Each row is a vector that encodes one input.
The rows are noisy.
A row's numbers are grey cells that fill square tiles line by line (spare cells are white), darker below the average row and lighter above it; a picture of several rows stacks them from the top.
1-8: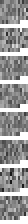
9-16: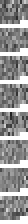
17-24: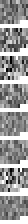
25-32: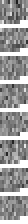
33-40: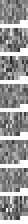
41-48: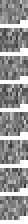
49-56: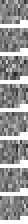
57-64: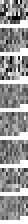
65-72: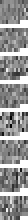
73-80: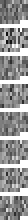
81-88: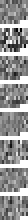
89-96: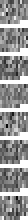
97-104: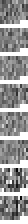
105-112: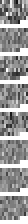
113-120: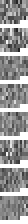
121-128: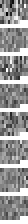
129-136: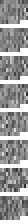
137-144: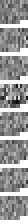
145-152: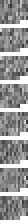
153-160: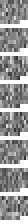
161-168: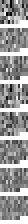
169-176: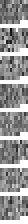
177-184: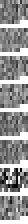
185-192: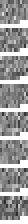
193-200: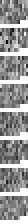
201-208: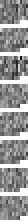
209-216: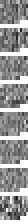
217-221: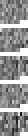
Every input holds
a point on a 9-point line.
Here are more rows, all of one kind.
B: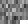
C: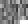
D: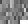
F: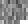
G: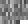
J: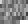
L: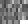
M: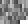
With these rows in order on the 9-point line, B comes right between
D and L.
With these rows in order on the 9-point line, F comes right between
J and M.
